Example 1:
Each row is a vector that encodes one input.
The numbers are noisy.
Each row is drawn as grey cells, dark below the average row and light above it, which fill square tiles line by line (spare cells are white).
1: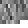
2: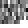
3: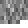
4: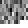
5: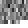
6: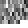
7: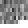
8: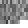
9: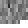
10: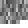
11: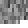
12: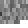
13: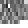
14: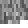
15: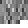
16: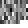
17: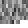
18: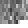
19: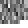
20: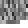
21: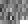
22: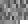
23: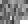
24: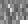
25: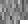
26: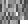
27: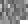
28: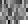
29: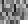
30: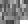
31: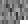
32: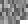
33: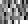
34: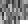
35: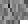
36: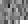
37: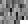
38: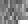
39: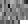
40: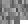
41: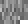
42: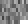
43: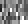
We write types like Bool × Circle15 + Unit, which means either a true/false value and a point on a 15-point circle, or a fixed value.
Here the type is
Label5.
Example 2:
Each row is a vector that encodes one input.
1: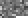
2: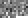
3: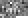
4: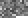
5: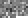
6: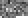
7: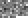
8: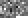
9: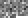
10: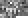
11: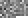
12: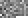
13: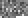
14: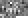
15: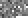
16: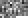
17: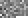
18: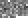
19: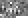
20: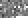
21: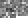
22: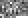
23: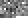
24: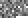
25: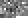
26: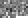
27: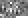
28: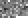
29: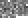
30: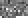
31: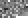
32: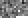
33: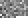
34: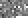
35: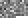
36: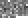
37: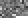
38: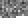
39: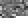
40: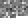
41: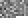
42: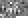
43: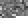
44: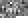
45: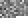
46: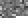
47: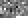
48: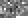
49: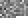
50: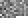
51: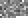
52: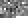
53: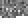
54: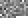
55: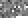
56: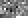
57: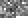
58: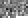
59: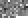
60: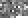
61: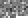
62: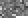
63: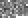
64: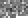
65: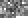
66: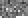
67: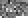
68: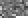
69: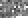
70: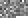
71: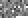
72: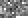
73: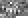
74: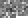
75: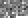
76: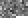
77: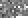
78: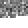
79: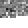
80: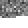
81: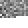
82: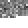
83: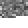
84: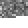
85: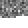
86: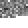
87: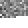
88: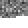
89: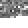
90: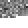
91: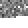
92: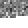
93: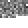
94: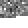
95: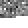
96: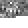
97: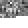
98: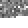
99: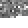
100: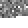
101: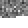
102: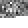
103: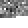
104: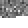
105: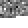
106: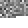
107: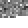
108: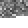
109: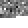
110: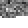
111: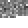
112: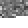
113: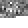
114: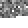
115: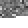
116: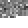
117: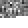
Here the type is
Bool × Bool × Bool.
